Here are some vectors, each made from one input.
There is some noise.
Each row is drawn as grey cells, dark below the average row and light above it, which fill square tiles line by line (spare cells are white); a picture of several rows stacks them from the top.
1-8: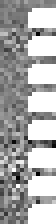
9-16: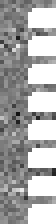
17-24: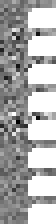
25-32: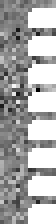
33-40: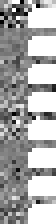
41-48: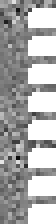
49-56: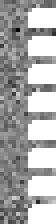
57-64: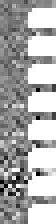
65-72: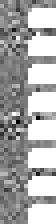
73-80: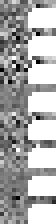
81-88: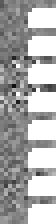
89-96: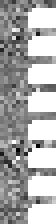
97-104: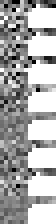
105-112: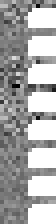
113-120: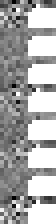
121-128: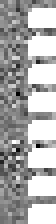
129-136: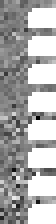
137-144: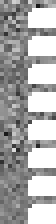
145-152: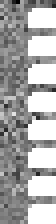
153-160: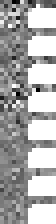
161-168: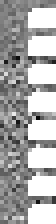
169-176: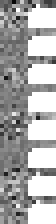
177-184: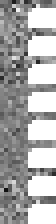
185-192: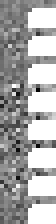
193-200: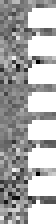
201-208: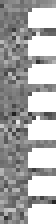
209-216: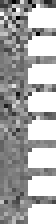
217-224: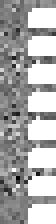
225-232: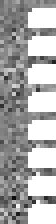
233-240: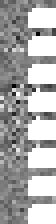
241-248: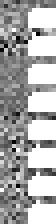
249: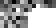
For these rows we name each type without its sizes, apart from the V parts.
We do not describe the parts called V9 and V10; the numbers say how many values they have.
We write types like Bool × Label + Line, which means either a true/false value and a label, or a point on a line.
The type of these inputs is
Label × Line × (Line + V10) + V9.
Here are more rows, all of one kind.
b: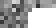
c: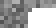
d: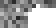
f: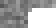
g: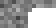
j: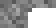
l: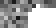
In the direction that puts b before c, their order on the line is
d, b, c, l, j, g, f.
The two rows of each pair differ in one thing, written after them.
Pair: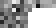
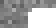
the place on the line
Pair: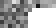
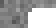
the label
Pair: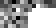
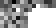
the value of V10
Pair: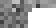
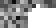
the label
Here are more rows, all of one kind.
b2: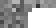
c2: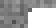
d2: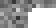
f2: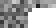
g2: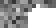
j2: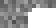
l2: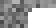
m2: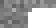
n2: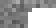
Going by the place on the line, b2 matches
m2 and n2.
